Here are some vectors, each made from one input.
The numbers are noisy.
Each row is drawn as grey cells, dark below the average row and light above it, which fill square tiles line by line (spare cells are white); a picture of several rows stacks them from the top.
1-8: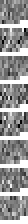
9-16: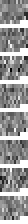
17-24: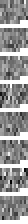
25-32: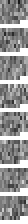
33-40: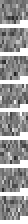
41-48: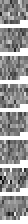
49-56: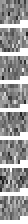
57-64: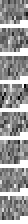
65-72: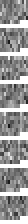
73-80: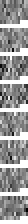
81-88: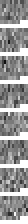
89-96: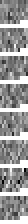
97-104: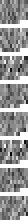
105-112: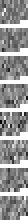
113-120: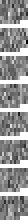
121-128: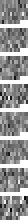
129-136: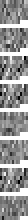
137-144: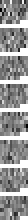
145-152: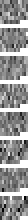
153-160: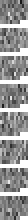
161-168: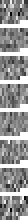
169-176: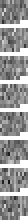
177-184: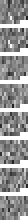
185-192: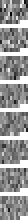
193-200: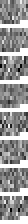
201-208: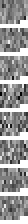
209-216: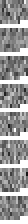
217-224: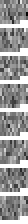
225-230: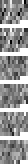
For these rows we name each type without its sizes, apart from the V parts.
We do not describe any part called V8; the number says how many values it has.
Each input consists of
a value of V8, together with a list of points on a circle.
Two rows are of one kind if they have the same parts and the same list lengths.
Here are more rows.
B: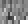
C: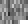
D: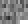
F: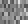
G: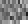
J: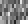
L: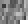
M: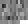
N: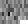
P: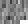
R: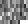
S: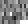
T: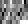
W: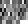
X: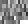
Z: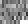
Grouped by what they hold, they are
B, L, M, P, Z
C, D, F, G, N, S, X
J, R
T, W

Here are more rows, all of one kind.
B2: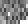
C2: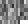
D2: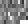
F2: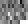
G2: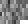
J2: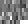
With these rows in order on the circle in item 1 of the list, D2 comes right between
C2 and F2.
